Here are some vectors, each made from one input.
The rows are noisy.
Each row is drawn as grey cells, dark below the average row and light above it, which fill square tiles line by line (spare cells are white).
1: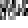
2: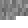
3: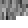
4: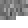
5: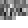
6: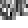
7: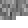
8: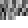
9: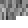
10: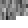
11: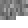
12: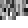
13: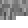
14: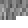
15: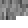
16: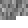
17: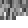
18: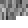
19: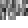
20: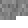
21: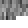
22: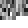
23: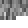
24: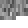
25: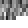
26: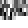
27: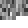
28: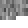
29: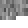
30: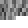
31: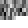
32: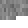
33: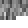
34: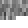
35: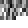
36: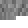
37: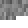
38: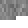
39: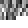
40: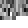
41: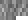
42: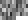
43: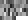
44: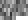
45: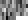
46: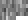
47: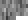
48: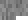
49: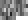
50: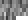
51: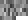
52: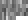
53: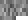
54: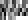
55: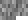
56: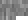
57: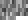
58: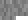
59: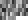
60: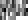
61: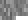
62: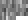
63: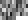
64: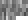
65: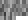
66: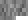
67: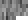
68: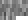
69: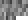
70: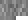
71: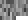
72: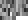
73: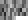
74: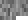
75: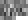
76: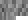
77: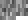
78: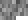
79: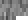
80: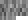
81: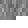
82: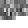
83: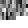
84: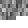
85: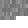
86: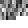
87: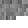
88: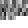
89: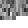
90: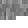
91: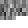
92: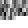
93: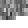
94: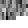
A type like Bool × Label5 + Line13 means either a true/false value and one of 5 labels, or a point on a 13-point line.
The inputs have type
Line5.
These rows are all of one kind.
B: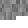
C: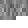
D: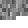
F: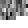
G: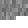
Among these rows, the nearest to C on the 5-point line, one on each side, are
B and G.
